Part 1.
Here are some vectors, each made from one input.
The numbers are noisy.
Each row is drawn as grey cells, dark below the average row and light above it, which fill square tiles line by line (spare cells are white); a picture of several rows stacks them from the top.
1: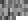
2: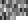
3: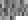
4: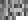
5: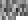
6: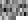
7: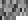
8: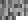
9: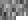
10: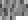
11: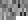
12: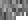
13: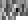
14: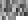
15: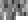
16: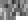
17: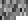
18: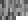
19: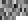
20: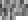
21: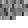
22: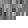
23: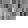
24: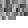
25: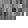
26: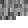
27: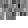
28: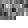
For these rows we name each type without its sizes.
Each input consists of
a point on a circle.
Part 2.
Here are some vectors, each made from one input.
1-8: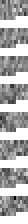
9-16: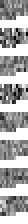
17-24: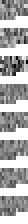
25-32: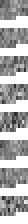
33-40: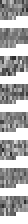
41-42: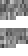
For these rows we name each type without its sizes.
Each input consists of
either a fixed value, or three true/false values.
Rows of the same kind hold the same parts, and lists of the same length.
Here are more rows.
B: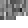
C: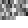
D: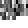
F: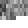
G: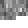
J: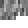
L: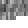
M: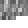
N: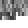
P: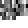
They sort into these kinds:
B, C, F, G, J, L, M, N
D, P

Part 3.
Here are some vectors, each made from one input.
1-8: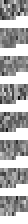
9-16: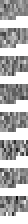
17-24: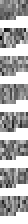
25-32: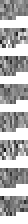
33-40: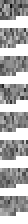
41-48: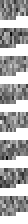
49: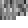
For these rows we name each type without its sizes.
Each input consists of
a point on a circle.
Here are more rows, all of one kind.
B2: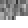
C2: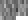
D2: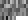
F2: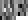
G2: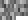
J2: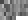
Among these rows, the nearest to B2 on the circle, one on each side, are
C2 and J2.
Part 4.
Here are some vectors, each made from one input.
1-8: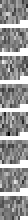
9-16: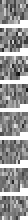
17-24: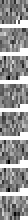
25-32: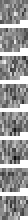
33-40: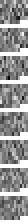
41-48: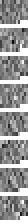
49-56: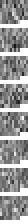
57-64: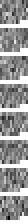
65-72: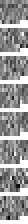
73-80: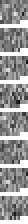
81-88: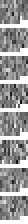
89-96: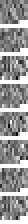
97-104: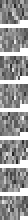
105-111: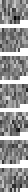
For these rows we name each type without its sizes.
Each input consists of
a point on a line.
